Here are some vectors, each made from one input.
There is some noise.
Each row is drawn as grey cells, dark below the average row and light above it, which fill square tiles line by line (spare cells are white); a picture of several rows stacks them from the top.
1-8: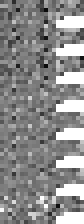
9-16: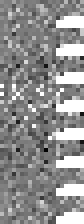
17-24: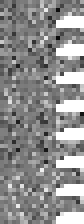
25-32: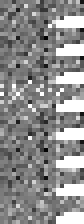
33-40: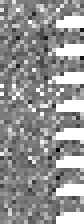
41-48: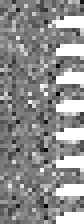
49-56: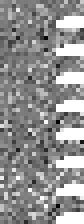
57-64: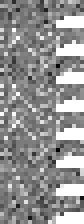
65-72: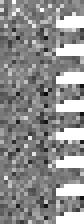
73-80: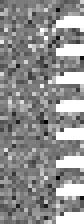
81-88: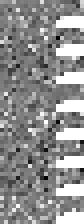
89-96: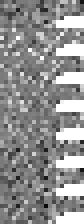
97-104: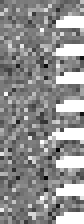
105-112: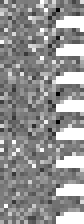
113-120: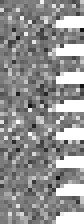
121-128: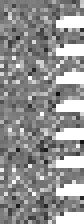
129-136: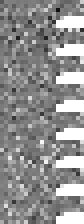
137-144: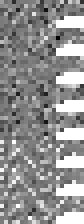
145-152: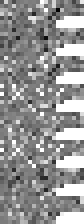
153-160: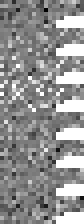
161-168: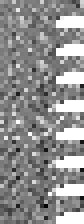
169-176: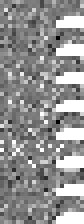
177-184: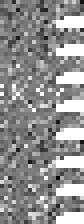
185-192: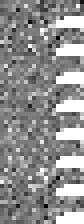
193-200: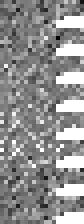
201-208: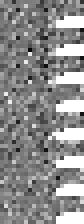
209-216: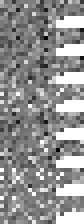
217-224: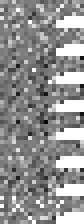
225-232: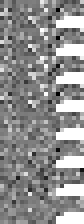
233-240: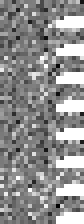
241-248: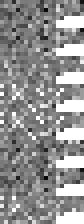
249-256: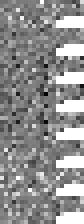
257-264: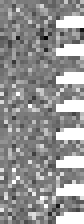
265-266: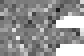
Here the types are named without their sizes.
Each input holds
either a point on a line and a true/false value, or a node of a tree.
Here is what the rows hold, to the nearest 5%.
About 35% of them hold a point on a line and a true/false value. The rest hold a node of a tree.
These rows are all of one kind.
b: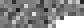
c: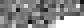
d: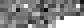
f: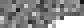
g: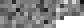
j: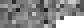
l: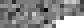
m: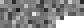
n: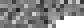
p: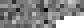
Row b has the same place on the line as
j, m, n and p.
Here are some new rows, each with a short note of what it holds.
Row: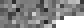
a point on a line and a true/false value
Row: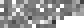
a node of a tree
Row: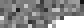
a point on a line and a true/false value
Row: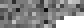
a point on a line and a true/false value
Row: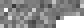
a node of a tree
